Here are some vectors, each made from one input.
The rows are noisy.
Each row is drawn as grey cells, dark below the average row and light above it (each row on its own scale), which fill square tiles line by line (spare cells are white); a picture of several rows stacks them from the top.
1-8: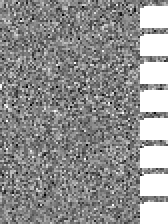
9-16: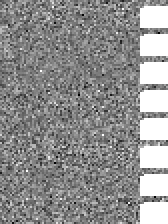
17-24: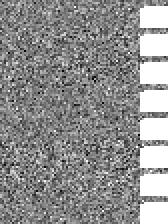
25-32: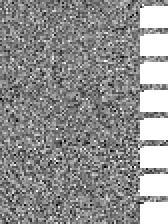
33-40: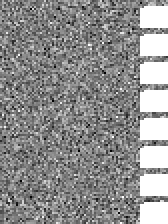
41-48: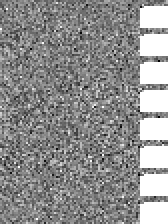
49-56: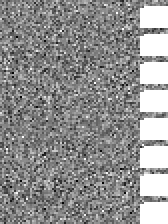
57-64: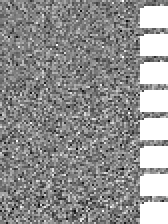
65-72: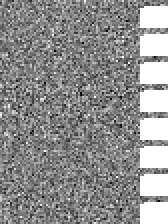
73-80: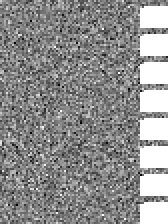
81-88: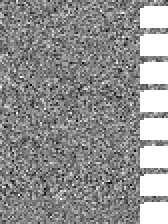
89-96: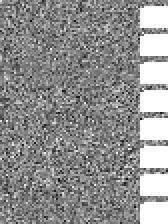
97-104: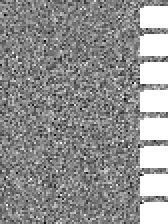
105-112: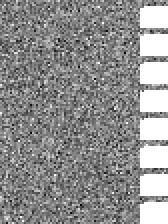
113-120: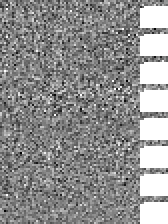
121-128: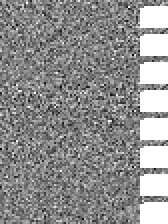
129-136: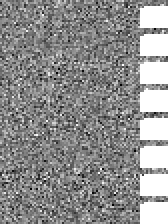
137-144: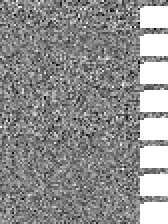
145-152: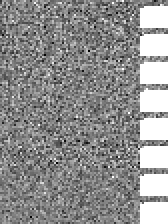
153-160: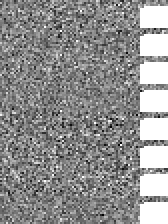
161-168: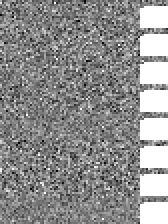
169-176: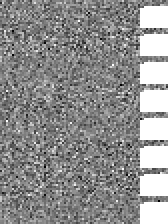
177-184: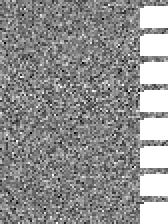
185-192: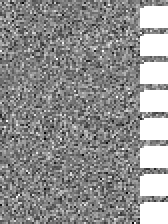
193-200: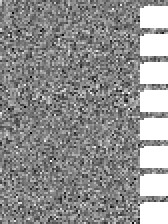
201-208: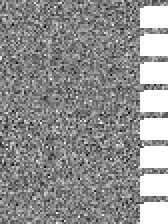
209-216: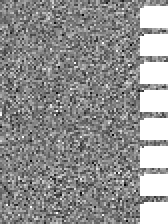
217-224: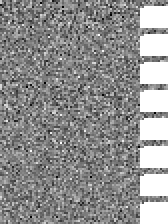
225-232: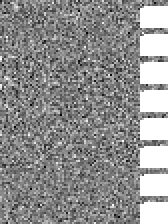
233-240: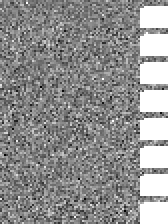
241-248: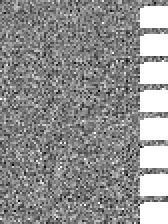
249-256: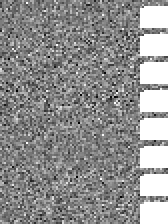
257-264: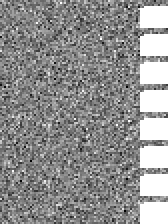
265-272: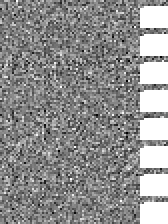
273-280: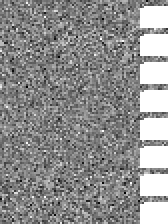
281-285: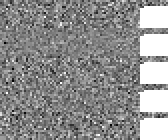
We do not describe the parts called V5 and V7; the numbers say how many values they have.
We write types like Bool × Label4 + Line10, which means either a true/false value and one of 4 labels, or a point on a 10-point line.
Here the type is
Line8 + (Line11 + V7) × V5 + Tree10.
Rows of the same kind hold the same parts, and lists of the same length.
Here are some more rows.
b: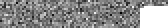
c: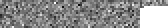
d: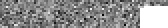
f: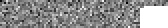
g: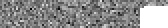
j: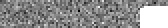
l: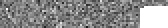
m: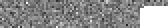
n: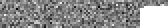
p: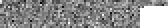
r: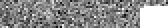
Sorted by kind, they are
b, c, g, p
d, r
f, j
l, m, n

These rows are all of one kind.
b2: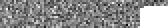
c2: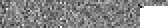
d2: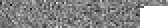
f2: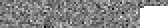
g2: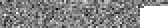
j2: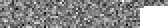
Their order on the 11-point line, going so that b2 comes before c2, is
f2, b2, d2, j2, g2, c2.
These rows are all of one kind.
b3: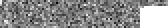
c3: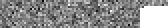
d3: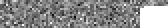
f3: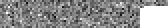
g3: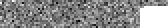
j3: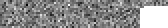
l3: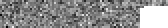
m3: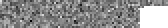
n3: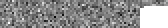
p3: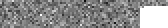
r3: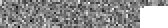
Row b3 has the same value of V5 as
m3 and r3.
